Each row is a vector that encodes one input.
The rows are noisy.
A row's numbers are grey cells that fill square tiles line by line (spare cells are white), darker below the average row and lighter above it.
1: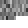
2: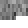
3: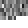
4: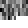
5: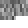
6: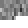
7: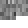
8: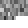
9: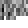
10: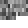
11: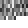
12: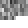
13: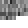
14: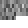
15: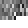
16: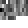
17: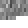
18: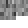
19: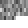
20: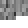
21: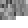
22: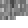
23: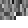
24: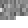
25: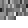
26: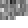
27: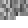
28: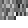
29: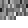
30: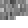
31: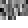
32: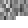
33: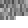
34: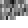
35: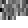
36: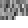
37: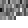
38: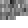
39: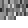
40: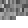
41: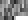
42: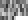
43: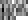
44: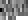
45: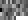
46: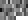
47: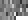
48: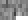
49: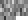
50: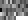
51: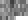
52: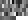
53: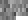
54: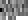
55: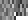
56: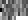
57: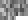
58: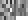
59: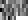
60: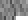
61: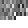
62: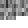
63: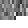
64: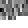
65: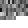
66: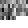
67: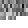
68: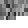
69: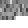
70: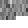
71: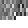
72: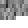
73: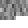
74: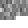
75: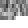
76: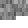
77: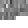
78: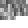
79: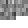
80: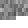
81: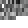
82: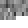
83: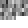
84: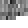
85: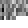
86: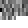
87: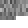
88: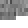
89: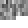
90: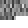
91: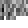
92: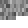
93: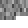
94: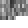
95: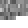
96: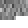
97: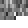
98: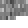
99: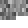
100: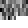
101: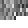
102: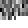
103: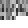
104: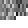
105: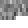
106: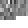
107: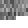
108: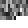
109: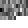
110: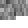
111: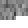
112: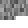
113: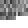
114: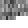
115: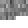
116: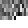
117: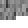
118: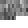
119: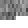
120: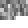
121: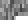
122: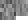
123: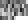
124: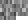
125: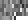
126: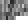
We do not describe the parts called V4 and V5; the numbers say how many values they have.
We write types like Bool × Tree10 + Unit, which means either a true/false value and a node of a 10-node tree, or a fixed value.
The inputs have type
Bool × V4 + Line3 × Line3 × V5 + Unit.
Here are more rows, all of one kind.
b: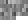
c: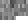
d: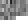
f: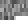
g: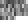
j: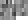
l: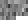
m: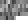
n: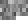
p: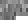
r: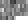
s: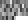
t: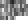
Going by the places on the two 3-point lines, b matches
j and l.
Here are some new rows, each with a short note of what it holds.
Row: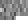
a point on each of two 3-point lines and a value of V5
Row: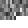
a true/false value and a value of V4
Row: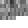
a point on each of two 3-point lines and a value of V5
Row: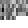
a fixed value
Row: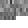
a point on each of two 3-point lines and a value of V5
